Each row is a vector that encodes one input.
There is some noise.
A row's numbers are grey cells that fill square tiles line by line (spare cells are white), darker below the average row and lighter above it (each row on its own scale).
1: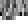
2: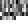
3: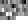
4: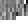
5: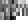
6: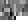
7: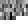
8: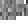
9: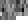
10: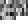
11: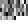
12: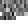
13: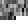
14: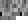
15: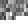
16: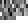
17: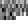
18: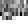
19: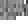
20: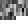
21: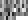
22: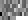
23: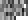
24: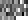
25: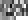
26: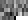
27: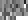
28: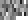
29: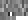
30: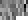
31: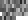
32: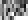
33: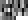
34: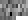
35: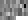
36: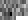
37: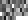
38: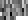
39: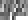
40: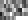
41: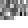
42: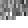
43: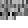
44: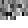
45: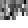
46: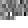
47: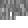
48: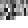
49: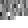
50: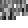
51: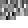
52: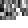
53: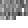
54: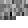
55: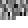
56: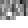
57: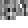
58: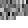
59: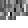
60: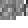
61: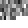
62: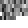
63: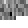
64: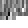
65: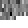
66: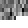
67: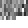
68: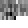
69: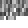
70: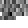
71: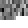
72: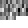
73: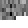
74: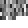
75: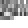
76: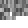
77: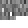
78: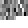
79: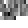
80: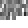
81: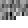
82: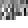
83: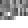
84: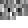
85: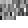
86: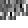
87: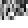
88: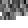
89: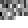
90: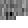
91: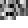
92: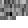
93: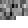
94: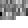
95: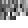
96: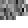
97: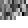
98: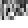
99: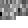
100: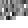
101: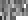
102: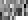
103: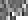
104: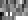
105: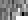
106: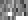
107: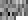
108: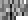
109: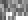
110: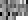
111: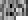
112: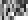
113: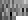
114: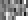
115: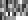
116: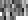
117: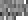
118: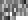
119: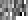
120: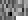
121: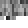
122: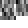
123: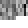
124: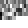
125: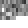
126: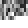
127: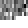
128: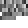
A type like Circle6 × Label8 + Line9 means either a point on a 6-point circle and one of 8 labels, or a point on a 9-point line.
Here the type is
(Bool × Bool × Bool + Label12) × Label12 + Unit.
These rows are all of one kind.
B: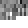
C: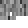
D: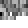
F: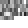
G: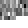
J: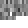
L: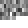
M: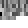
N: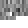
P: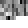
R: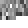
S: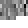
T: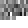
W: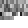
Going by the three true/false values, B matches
C, G, P and S.
